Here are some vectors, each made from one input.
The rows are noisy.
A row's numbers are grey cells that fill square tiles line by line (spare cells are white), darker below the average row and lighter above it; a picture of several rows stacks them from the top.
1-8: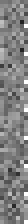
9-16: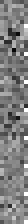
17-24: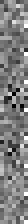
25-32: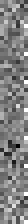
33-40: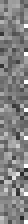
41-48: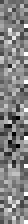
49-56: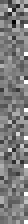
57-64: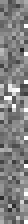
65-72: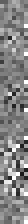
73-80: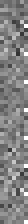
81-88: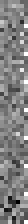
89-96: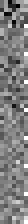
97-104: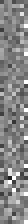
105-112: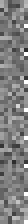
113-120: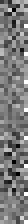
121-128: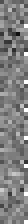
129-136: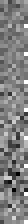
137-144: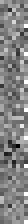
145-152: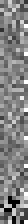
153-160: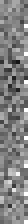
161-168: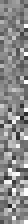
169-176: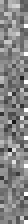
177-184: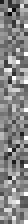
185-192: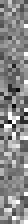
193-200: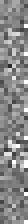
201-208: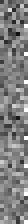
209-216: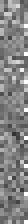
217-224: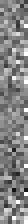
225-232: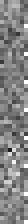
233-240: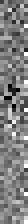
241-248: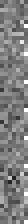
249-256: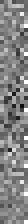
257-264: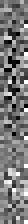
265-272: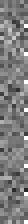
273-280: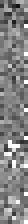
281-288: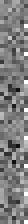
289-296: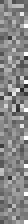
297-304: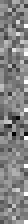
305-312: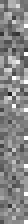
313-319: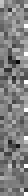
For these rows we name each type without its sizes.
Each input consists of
either a point on a circle, or a point on a line.
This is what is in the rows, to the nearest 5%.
About 40% of them hold a point on a circle. The rest hold a point on a line.
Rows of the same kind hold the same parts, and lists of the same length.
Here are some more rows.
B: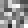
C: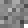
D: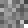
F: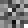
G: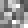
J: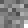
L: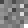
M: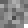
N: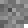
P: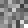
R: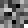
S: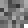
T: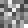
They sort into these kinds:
B, C, F, G, J, L, M
D, N, P, R, S, T

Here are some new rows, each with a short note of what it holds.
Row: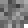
a point on a line
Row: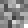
a point on a circle
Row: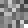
a point on a line
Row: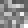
a point on a circle
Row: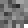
a point on a line
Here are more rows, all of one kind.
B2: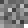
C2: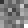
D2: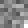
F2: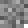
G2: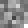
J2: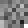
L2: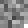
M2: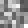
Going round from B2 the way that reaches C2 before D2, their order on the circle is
B2, J2, M2, F2, G2, L2, C2, D2.
